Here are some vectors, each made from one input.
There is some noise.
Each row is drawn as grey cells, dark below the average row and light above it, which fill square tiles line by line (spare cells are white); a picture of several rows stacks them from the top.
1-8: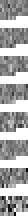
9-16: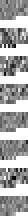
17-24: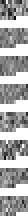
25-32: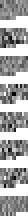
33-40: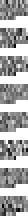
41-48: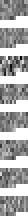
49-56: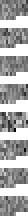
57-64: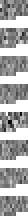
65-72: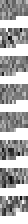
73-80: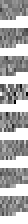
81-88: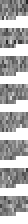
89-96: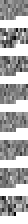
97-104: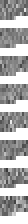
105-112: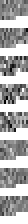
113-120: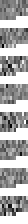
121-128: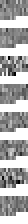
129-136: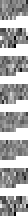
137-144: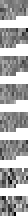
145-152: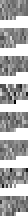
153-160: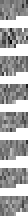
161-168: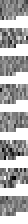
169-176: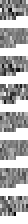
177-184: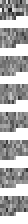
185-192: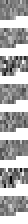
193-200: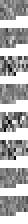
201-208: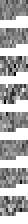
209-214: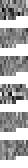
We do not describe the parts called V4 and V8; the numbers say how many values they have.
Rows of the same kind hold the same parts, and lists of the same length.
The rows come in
4 kinds.
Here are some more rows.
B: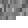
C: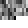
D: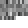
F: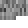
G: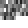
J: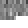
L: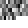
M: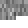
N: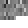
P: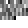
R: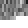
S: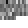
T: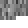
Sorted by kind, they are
B, D, J, M, N, R, S, T
C, P
F
G, L

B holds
a point on a 6-point circle, a true/false value and a value of V8.
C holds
a value of V4.
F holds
a true/false value and a value of V8.
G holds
a point on a 7-point line.
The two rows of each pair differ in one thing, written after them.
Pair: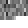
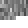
the value of V8
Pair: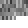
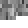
the place on the 6-point circle
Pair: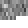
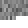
the true/false value
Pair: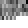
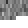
the place on the 6-point circle
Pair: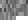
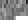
the value of V8
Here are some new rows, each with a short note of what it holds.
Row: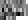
a point on a 7-point line
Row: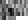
a point on a 7-point line
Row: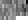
a point on a 6-point circle, a true/false value and a value of V8
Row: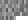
a point on a 6-point circle, a true/false value and a value of V8
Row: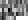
a point on a 7-point line
